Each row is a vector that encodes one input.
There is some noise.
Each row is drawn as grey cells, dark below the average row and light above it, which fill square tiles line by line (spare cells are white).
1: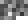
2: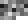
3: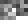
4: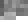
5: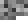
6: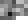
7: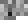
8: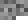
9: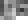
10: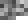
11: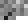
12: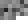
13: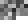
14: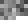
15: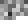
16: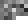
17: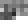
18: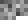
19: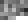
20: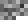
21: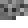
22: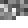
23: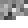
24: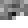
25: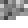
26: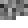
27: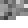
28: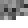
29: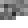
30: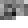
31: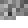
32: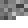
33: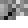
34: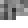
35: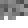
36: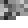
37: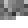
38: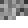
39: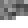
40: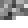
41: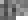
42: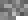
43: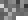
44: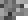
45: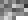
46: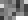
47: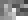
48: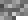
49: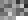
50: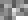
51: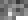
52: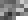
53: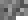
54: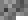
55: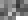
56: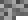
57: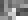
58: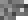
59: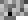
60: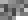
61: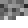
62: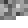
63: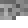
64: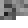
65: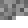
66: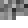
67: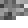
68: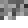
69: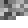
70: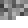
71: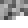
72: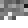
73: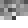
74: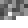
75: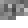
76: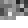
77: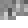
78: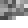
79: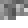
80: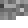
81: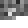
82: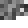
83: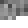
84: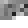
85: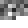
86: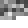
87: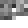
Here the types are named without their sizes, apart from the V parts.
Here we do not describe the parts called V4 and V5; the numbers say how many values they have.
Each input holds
a point on each of two lines, a true/false value, a value of V4 and a value of V5.
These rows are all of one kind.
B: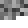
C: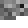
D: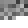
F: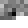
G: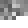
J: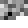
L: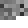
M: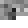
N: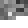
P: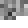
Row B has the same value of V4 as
D, G, J and M.
